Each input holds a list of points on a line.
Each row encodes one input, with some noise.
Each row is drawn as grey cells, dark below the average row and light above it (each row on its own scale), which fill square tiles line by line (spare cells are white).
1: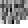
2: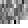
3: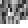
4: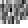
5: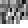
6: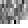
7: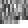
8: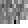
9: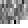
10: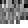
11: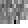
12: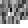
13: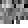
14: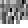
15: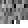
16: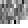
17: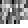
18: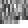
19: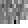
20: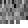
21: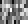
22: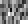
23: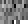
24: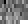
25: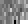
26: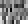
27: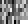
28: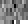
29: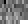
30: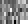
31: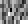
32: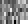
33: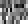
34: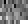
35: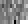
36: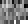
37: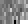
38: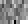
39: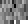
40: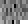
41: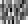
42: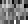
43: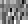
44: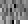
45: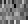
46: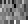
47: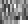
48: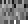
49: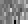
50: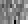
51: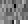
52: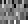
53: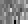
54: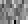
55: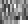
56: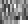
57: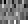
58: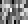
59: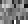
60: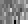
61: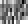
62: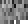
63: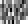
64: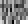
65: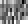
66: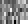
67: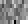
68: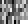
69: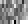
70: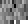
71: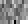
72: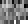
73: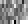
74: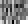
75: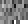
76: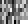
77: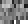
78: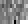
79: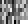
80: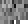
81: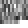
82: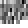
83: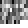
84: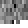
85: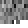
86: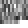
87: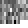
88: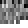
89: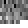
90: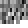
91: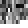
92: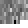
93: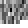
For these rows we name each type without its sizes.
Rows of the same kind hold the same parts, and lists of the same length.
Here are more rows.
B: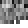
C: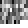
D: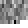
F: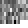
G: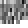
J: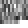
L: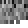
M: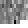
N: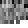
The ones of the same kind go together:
B, G, L, N
C, D, F, M
J

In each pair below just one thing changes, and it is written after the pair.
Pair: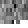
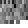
the place on the line in item 2 of the list
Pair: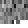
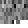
the place on the line in item 2 of the list
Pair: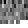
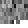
the place on the line in item 2 of the list
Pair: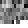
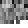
the place on the line in item 2 of the list
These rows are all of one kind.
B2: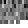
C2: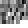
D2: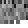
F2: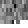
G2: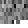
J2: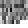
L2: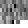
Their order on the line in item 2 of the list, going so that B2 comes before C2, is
B2, C2, D2, J2, L2, F2, G2.
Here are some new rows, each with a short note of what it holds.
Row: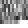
the empty list
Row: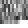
the empty list
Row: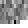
a list of one item
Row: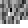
a list of two items
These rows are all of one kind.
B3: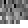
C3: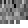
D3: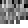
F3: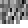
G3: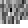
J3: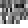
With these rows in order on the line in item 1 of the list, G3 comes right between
F3 and J3.
